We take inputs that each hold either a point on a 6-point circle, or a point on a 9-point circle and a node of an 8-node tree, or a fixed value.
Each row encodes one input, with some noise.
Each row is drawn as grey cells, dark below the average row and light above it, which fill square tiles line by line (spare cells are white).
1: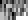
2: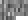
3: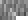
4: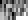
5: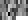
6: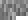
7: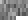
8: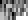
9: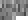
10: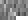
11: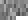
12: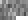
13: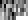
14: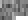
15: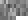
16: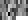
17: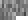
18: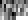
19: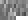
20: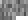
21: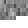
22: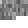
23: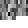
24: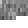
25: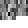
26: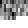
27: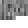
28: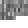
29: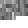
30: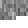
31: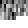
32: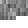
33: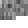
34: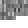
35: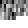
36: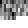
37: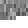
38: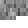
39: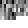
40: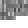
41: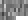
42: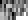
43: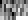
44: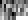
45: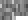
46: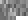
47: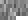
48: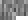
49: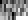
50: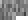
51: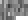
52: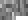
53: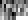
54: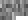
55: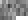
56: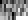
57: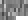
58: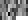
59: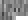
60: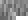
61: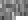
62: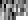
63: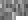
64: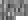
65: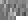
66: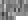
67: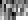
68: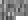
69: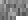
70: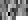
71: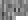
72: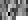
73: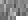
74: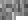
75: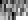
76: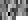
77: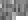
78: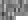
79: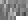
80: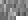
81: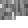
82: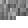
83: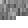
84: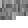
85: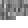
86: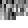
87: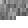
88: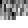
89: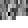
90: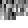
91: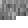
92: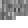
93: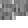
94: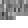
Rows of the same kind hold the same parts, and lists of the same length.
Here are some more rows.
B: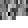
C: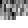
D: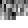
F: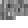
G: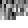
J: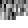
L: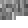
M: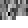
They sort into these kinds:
B, M
C, D, G, J
F, L

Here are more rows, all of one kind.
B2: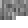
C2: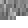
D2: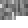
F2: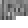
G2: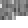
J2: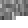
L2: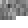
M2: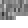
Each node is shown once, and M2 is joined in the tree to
F2.
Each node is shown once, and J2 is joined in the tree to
D2 and G2.
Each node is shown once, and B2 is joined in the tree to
F2, G2 and L2.
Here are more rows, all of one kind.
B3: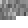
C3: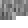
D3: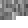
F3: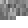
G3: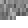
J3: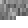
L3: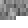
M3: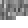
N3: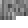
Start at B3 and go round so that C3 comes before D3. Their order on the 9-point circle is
B3, F3, N3, J3, L3, G3, C3, D3, M3.
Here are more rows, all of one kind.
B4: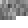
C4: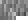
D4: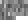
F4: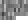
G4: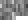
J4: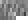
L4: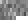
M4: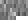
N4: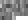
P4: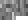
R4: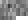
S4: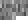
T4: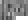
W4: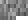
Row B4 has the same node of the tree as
C4, J4, L4 and R4.
